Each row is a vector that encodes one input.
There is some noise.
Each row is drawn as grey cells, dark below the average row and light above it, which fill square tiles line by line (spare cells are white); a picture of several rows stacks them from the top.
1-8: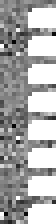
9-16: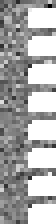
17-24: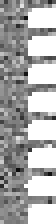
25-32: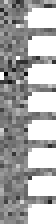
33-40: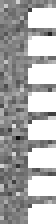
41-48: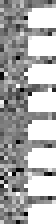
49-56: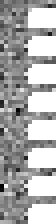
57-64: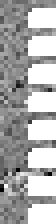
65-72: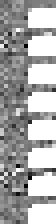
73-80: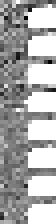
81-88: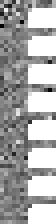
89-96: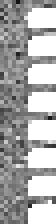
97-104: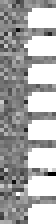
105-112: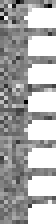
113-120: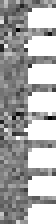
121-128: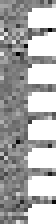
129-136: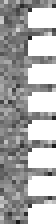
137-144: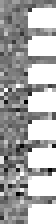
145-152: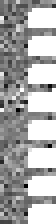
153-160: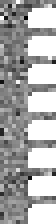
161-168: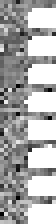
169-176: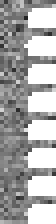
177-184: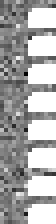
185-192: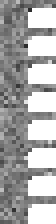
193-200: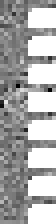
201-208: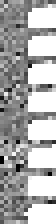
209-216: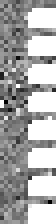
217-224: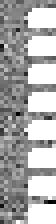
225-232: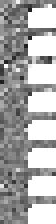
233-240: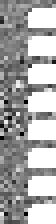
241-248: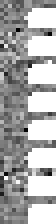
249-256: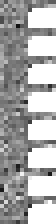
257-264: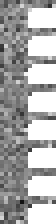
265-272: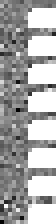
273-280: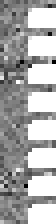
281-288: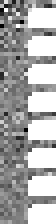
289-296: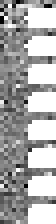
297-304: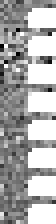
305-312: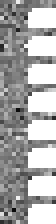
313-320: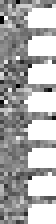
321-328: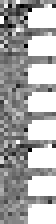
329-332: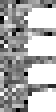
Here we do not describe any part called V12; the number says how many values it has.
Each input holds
a list of up to three items, each a true/false value and a value of V12.
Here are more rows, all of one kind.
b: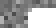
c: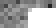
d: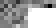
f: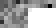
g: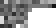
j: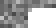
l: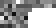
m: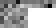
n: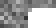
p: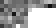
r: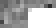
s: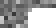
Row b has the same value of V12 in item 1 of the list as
d, l, m and s.
